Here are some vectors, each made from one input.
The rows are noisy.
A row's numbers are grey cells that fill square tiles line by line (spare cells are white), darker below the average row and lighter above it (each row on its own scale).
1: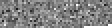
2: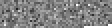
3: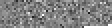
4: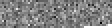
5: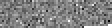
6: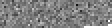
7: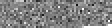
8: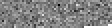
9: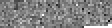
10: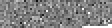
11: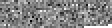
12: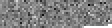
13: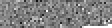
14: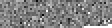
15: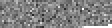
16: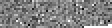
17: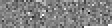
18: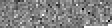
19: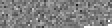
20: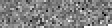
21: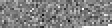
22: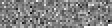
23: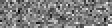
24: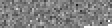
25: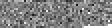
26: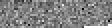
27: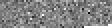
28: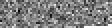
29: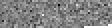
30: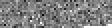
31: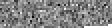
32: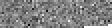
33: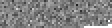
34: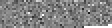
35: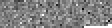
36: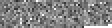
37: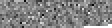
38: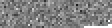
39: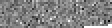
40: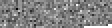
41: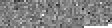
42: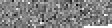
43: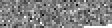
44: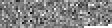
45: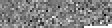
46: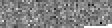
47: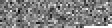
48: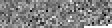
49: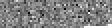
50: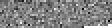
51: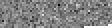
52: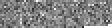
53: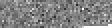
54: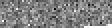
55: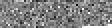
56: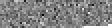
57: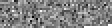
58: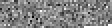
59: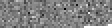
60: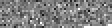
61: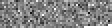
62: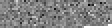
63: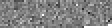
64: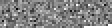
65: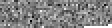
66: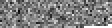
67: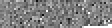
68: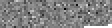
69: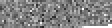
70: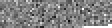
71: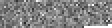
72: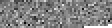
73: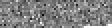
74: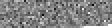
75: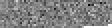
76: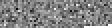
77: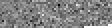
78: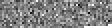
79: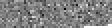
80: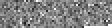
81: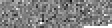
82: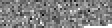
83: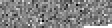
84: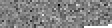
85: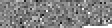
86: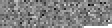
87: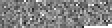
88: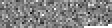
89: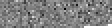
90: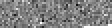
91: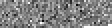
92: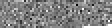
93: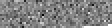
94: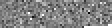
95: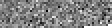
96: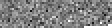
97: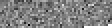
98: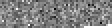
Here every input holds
either a point on a 10-point circle and a true/false value, or a fixed value.
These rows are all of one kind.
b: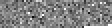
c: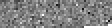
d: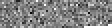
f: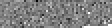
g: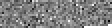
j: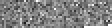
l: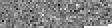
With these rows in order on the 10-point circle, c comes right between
b and g.
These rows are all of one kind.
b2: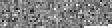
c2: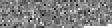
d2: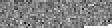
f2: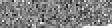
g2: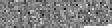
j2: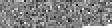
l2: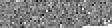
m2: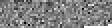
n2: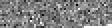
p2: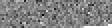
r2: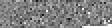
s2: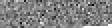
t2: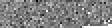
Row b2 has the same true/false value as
d2 and m2.
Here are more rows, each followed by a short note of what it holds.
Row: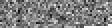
a fixed value
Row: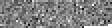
a point on a 10-point circle and a true/false value
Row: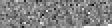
a point on a 10-point circle and a true/false value
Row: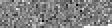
a point on a 10-point circle and a true/false value
